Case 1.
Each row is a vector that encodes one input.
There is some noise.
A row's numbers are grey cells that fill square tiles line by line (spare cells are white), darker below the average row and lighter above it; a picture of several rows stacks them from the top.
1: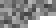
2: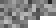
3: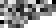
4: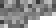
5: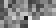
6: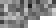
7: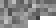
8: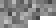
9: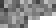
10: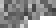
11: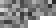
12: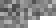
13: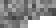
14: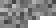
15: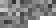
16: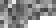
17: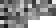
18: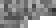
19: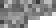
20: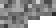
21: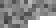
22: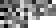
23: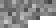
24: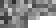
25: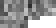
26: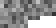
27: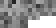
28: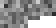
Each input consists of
three true/false values.
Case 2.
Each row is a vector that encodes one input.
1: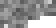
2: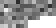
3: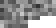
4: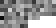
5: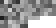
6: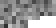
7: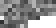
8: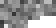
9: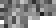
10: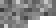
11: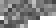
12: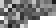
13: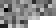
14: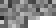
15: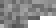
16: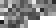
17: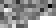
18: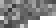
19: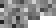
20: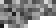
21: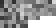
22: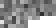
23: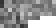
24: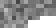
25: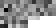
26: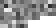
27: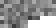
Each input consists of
a point on a 5-point line.
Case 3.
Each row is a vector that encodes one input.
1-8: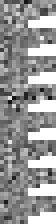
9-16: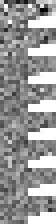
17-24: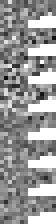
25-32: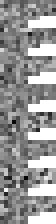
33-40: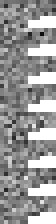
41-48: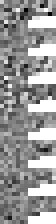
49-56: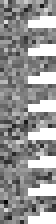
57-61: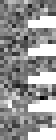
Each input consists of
a node of an 11-node tree.
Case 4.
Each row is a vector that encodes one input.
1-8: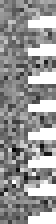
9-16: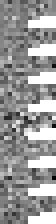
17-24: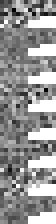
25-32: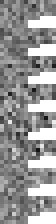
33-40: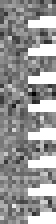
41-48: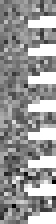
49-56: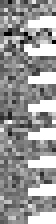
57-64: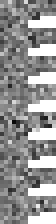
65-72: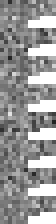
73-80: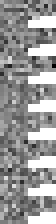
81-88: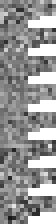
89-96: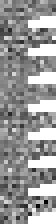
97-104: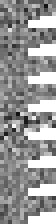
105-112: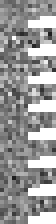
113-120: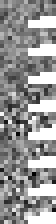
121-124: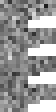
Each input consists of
either a fixed value, or three true/false values.
